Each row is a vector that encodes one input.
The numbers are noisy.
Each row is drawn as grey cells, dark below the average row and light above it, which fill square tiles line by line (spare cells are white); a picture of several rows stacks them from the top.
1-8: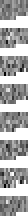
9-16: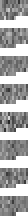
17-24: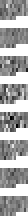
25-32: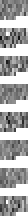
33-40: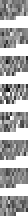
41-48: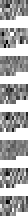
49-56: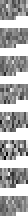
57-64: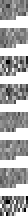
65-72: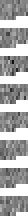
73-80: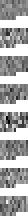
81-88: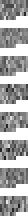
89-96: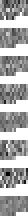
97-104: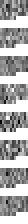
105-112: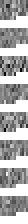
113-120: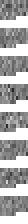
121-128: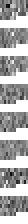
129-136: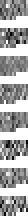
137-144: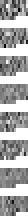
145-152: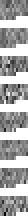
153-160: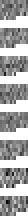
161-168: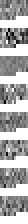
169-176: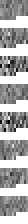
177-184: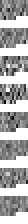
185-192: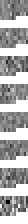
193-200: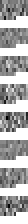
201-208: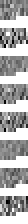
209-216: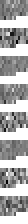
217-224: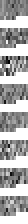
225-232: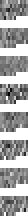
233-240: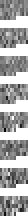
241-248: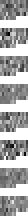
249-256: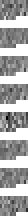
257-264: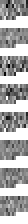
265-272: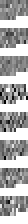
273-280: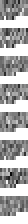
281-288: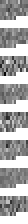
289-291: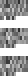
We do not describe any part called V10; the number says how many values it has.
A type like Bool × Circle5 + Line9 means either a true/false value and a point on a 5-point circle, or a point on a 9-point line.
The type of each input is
Bool × (Circle6 + Unit) × V10.
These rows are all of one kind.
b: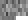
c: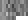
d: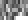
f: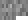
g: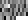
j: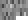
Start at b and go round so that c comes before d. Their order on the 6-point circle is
b, j, c, f, g, d.
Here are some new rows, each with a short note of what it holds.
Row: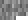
a true/false value and a value of V10
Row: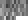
a point on a 6-point circle, a true/false value and a value of V10
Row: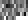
a true/false value and a value of V10
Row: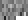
a point on a 6-point circle, a true/false value and a value of V10
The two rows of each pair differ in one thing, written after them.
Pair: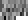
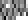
the value of V10
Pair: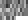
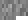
the true/false value
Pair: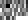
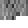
the place on the 6-point circle
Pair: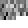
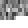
the value of V10
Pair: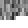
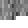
the true/false value
